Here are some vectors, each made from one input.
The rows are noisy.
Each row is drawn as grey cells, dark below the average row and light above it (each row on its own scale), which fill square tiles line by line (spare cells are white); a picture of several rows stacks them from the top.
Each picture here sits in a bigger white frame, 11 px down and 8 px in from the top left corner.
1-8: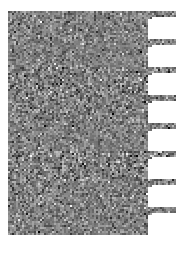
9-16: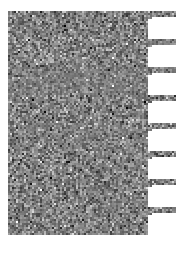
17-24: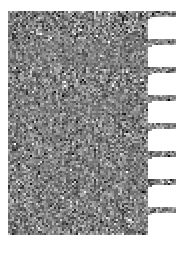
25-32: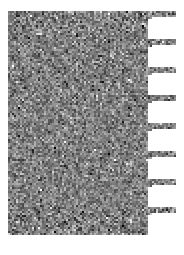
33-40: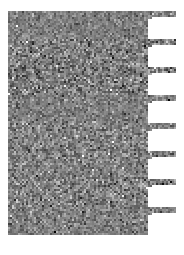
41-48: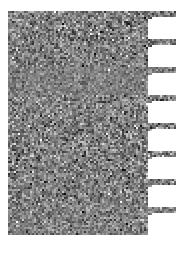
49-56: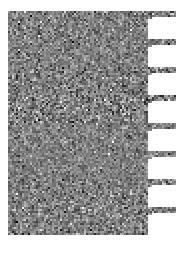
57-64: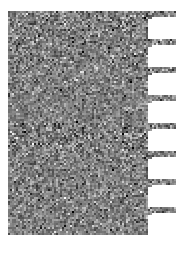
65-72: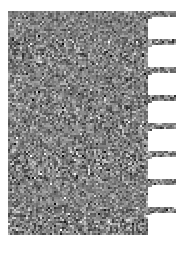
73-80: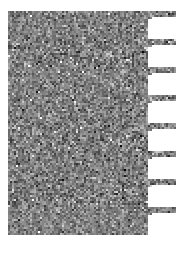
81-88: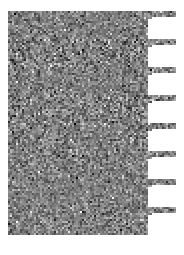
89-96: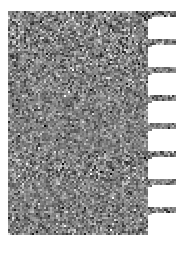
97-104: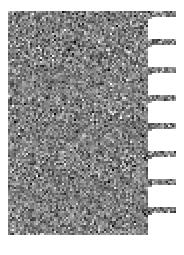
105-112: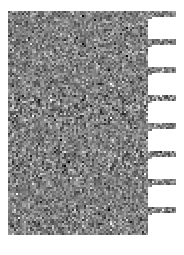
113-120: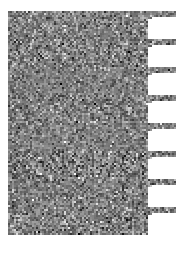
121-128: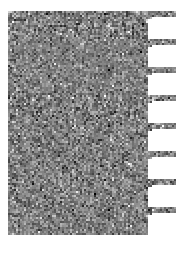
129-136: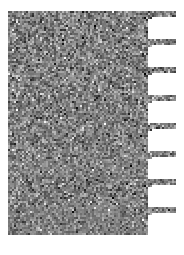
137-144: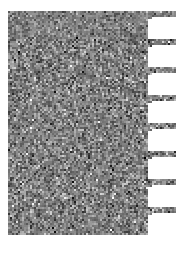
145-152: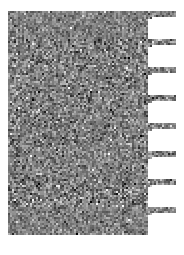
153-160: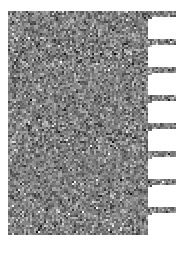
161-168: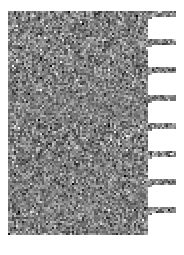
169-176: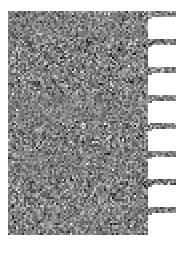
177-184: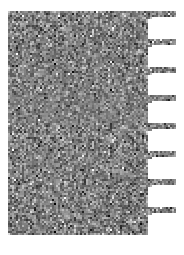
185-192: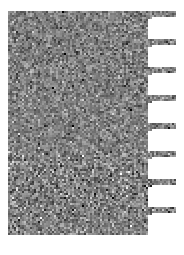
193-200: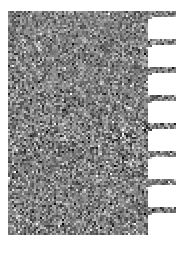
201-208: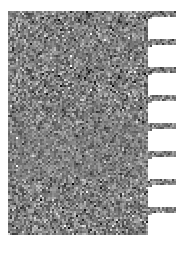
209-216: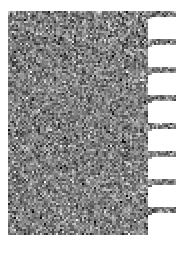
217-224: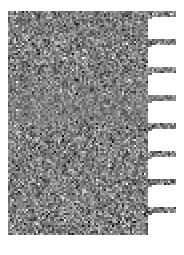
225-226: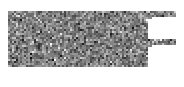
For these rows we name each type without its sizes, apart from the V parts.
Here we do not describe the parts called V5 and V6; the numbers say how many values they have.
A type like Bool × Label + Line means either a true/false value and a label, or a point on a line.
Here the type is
Label + Line × (Line × V5 + V6).
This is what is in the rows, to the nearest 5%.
About 15% of them hold a label. The rest hold a point on a line, together with either a point on a line and a value of V5, or a value of V6.
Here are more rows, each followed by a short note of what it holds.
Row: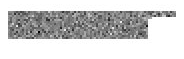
a point on each of two lines and a value of V5
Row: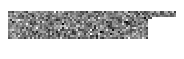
a label
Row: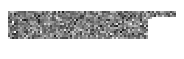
a point on each of two lines and a value of V5
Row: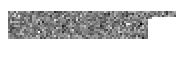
a point on a line and a value of V6
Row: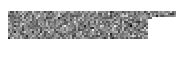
a point on a line and a value of V6
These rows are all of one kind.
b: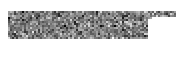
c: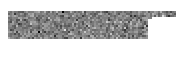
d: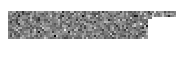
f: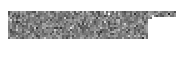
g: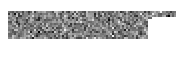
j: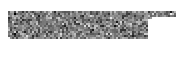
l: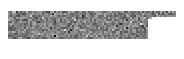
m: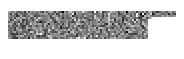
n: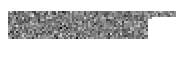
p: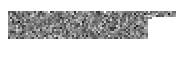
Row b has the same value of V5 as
d and p.
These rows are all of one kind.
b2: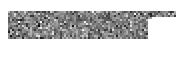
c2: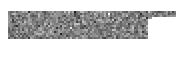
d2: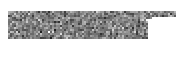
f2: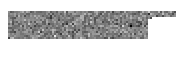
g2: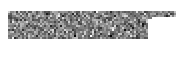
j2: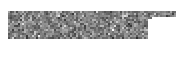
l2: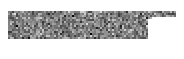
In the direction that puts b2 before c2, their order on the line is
j2, g2, b2, d2, f2, l2, c2.
